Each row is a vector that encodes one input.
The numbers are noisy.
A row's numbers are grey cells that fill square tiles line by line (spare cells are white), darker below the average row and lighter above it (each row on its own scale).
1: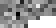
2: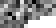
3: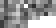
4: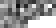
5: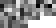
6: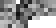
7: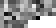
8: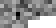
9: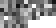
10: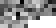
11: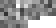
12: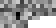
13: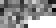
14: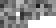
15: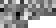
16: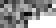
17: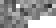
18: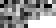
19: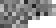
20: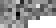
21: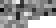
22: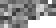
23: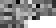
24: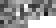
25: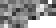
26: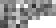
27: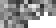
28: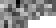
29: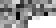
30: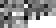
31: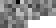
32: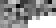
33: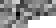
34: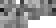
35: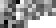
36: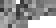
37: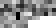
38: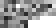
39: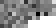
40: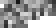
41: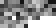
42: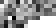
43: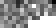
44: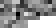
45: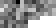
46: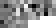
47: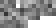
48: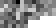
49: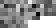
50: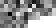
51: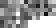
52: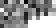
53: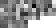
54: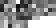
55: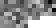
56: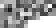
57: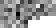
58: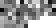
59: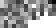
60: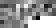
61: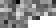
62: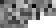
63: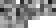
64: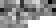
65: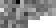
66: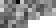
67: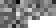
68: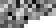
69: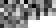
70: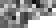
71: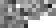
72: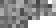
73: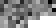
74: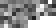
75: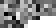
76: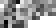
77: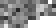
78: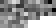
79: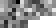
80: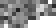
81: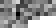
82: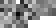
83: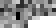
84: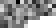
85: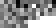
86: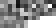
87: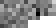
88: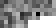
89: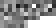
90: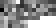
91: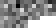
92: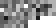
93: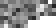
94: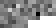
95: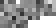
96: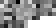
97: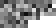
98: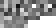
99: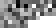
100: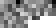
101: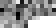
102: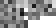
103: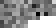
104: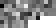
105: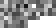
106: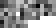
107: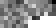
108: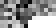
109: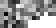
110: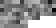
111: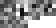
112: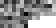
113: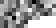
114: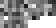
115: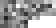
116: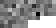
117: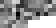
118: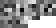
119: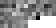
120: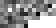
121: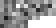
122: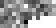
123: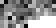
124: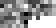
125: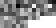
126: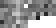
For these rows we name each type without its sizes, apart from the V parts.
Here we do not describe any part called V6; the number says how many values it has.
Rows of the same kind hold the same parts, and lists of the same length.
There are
3 kinds of row.
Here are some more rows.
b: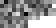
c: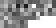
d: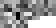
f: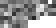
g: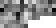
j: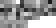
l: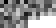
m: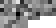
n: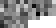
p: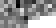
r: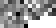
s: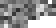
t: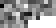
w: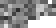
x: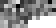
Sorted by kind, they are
b, l, n, t
c, d, g, j, m, p, r, x
f, s, w

